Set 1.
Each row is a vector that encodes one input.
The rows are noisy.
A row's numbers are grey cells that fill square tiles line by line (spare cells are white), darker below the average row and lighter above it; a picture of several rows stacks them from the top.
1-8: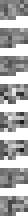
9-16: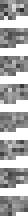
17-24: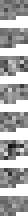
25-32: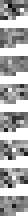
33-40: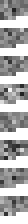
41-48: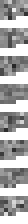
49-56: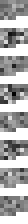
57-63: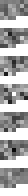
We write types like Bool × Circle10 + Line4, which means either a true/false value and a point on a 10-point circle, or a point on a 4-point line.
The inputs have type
Tree10.
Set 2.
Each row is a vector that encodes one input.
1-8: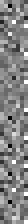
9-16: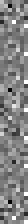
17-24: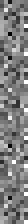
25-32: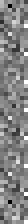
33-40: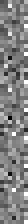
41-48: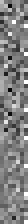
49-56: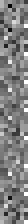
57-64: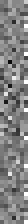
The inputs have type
Line7.
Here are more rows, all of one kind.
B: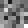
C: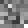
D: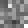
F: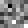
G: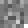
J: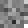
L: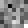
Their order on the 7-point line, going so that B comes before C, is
B, C, D, J, G, L, F.
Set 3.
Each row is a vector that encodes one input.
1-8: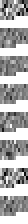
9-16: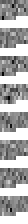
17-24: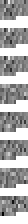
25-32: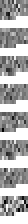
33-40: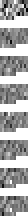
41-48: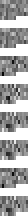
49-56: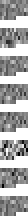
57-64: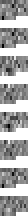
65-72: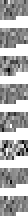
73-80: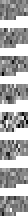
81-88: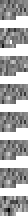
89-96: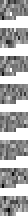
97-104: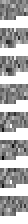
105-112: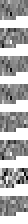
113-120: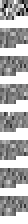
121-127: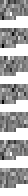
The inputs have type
Line3 × Line3 + Unit.
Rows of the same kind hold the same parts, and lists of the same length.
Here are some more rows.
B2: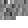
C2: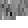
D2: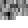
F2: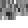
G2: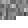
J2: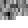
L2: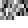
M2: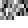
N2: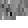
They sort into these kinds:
B2, C2, D2, F2, G2, J2, N2
L2, M2

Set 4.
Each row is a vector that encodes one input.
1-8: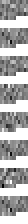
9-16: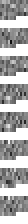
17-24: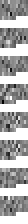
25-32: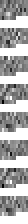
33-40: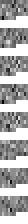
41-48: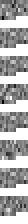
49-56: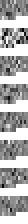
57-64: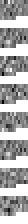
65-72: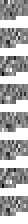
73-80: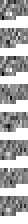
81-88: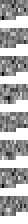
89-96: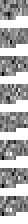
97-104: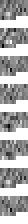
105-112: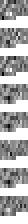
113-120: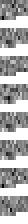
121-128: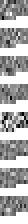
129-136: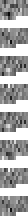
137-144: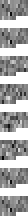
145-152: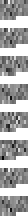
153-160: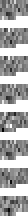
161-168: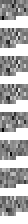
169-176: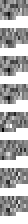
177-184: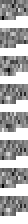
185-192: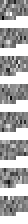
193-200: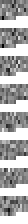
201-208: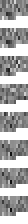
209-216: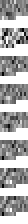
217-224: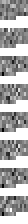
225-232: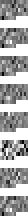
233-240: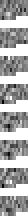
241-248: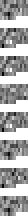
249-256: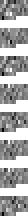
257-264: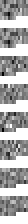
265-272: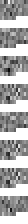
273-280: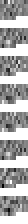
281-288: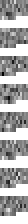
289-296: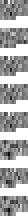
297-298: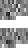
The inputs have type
Line3 × Line3 + Unit.
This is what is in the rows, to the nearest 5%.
A few of them hold a fixed value. The rest hold a point on each of two 3-point lines.
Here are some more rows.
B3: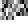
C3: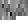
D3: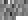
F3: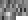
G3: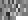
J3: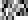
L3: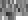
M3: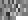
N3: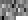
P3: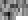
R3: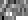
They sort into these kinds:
B3, J3
C3, D3, F3, G3, L3, M3, N3, P3, R3

